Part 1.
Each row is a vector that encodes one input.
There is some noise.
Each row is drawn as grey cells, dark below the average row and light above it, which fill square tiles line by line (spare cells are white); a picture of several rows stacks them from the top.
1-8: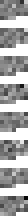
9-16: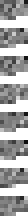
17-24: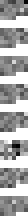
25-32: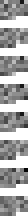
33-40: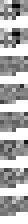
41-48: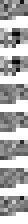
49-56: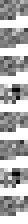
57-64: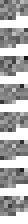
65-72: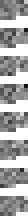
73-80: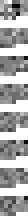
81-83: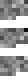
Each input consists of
a list of up to two points on a 5-point line.
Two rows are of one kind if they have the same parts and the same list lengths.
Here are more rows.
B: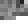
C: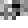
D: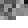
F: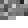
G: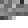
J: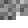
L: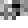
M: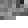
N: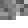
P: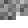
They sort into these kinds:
B, F, G, M
C, L
D, J, N, P

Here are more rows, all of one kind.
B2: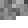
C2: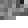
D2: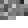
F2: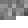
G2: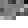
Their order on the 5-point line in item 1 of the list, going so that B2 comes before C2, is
G2, B2, F2, C2, D2.
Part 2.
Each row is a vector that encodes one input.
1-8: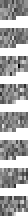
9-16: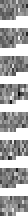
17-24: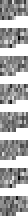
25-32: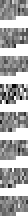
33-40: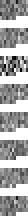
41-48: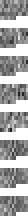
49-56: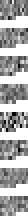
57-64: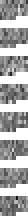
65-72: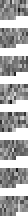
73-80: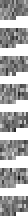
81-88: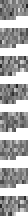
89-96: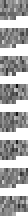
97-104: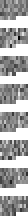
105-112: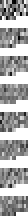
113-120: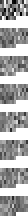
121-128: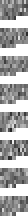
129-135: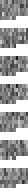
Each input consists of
either a fixed value, or one of 8 labels and a true/false value.
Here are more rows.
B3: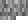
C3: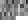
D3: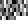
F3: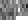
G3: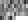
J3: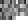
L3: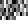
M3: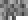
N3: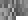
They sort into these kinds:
B3, C3, F3, G3, J3, M3, N3
D3, L3

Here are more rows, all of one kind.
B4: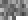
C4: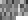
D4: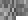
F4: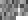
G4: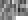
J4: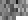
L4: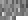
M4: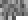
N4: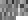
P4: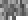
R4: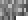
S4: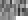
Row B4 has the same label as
G4, M4, P4 and S4.
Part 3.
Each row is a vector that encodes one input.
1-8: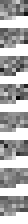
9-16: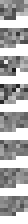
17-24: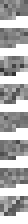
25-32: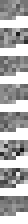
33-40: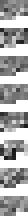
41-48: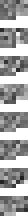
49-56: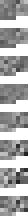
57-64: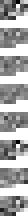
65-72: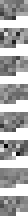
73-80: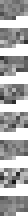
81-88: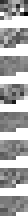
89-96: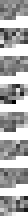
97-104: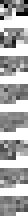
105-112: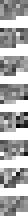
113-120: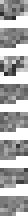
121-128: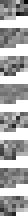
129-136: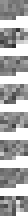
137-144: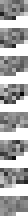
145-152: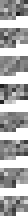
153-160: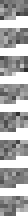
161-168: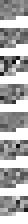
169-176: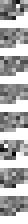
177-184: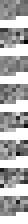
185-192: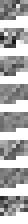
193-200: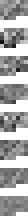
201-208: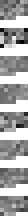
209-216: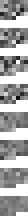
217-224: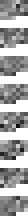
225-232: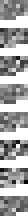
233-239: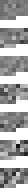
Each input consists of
a list of up to two items, each a point on a 4-point line and a point on a 6-point line.
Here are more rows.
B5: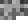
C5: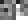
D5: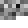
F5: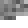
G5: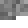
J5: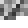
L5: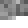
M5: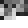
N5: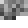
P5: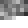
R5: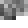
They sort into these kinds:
B5, C5
D5, G5, M5, N5, R5
F5, J5, L5, P5

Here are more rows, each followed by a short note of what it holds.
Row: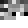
the empty list
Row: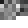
the empty list
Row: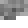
a list of one item
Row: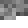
a list of two items
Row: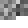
a list of one item
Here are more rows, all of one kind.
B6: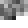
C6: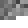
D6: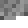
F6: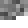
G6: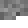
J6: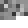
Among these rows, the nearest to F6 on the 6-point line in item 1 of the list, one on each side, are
B6 and C6.
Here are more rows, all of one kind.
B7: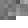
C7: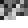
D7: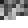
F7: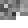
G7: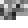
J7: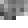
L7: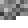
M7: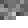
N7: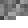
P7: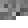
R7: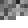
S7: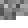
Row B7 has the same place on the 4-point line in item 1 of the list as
M7, N7 and R7.
